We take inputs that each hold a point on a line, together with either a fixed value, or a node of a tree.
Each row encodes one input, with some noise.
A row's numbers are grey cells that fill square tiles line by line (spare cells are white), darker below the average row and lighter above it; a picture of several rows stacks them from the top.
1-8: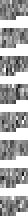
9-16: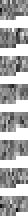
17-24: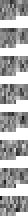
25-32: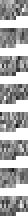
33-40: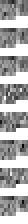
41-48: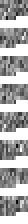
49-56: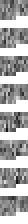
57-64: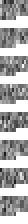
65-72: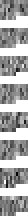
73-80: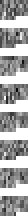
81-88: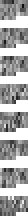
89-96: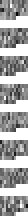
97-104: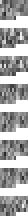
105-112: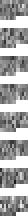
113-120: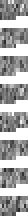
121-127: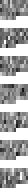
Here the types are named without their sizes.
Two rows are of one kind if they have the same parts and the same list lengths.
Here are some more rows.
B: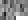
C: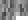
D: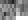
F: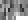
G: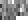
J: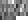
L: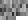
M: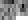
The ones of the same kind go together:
B, C, D, F, M
G, J, L

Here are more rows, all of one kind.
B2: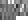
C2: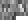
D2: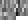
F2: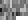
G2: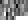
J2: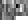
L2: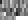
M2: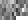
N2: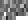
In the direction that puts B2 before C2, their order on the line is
L2, G2, J2, F2, N2, B2, M2, C2, D2.
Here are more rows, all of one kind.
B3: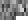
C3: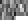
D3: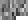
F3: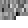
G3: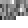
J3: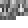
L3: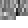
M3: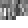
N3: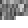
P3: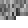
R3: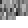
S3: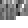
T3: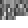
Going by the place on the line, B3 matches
D3, F3, J3 and L3.
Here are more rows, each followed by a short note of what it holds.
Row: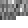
a point on a line and a node of a tree
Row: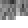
a point on a line
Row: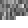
a point on a line and a node of a tree
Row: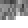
a point on a line
